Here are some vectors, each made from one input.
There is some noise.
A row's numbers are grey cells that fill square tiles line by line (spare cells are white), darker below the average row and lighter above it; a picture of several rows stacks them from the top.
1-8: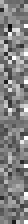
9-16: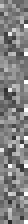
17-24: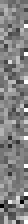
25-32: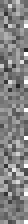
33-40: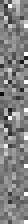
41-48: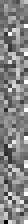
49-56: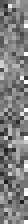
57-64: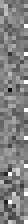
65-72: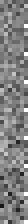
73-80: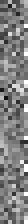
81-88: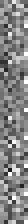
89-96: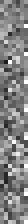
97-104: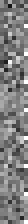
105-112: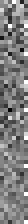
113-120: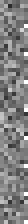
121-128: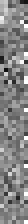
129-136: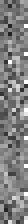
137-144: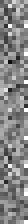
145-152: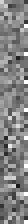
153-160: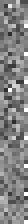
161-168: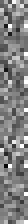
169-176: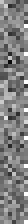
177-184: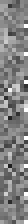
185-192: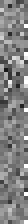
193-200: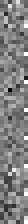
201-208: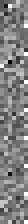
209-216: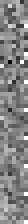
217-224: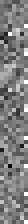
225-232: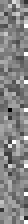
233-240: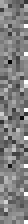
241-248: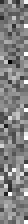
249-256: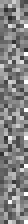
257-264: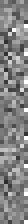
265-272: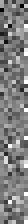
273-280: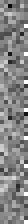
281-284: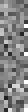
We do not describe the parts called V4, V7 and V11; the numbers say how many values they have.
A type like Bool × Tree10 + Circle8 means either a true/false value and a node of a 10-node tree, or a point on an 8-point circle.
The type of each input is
(Line3 × Line3 + V7) × V4 × V11 + List2(Line6).
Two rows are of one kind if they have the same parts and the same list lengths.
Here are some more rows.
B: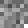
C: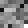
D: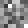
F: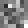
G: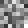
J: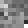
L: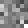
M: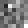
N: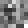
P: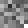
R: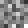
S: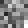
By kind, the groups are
B, P
C, J, L
D, F, M, R
G, S
N

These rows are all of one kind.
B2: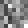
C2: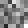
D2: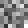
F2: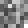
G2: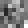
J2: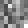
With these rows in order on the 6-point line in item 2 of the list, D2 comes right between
C2 and J2.
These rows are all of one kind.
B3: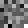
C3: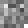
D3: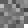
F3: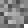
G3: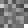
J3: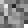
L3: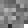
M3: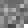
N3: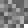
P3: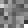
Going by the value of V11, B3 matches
D3, L3, M3 and N3.
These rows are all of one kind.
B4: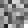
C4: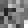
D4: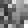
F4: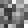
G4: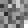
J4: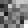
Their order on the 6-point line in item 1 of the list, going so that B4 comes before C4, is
F4, D4, J4, B4, C4, G4.
